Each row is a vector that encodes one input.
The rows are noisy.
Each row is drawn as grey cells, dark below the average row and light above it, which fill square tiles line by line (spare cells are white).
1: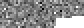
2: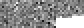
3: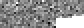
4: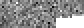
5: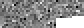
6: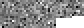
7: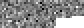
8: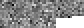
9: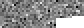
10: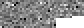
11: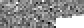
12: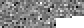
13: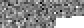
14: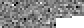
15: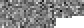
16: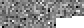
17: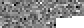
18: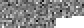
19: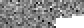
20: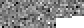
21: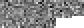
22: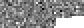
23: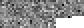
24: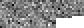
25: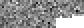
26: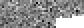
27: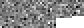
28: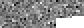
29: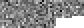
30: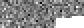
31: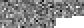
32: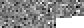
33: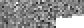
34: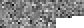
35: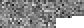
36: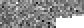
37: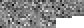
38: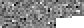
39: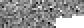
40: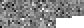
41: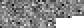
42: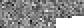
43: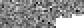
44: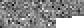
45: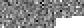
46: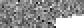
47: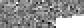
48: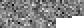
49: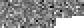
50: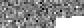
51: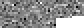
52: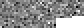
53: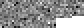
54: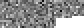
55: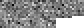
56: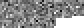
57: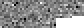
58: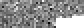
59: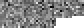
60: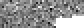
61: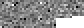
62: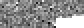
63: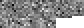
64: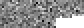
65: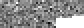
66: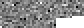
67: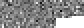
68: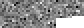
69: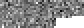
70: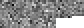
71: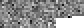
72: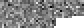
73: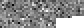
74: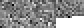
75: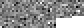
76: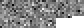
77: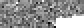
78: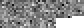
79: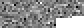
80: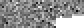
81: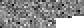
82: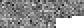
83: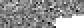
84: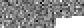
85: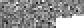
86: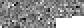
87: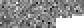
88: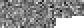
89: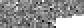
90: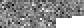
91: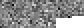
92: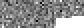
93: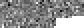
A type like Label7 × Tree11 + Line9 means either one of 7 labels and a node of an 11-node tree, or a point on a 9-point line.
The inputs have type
Label4 × Line7 × (Tree8 + Unit).
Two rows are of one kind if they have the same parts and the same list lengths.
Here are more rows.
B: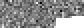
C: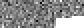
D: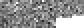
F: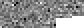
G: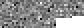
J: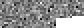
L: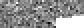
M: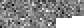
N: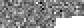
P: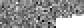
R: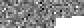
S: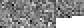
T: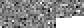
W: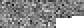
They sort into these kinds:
B, D, J, L, M, N, P, S, T, W
C, F, G, R

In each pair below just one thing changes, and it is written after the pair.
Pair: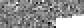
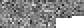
the label
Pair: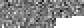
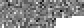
the node of the tree
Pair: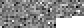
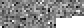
the place on the 7-point line
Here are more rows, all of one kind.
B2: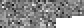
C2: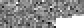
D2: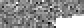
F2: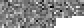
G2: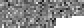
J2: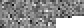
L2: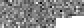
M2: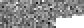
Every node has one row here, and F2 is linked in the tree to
M2.
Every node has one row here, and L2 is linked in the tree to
B2.
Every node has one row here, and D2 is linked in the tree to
B2.
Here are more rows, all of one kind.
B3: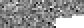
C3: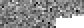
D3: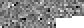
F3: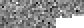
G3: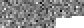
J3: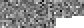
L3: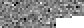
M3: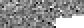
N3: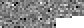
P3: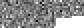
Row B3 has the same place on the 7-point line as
D3, G3 and M3.
